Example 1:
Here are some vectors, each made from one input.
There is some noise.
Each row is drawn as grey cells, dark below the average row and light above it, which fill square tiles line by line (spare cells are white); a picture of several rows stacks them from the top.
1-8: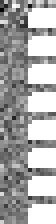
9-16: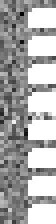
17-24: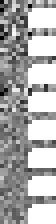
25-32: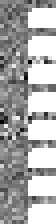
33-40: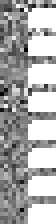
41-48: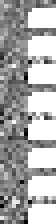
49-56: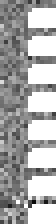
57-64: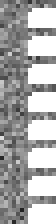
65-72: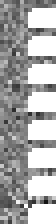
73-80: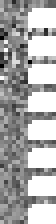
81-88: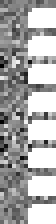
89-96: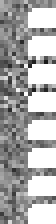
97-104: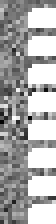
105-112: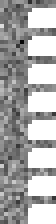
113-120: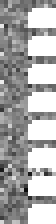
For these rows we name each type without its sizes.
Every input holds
either a label, or a point on a line.
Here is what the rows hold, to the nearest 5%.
About 80% of them hold a label. The rest hold a point on a line.
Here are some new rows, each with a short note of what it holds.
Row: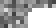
a label
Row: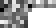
a point on a line
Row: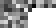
a point on a line
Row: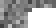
a label
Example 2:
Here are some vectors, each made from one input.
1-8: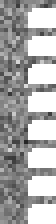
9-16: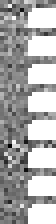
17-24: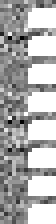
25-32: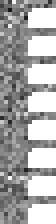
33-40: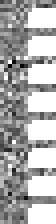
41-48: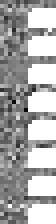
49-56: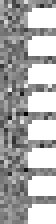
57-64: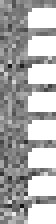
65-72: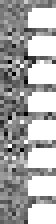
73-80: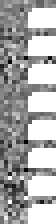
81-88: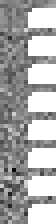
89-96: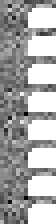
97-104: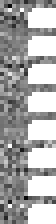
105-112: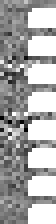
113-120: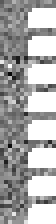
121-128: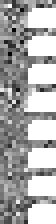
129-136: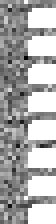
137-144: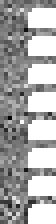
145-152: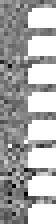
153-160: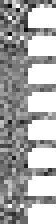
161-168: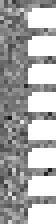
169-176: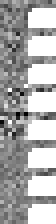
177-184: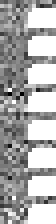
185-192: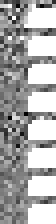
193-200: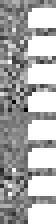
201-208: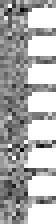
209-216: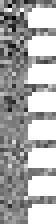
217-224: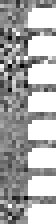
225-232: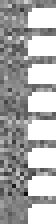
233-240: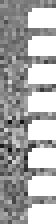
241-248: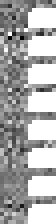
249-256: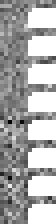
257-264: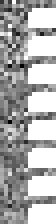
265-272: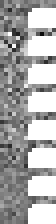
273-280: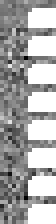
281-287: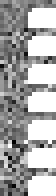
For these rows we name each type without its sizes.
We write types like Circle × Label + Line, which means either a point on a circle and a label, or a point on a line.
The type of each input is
(Bool × Bool × Bool + Unit) × (Circle + Unit).
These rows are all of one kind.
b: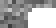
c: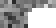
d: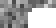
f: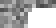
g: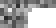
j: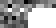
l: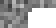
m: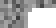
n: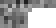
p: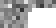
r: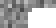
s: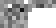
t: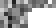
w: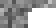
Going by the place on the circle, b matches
f, p and s.
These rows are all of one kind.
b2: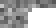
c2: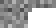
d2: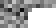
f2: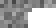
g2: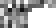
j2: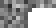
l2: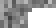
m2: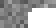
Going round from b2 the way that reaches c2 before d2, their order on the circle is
b2, l2, c2, j2, m2, d2, f2, g2.
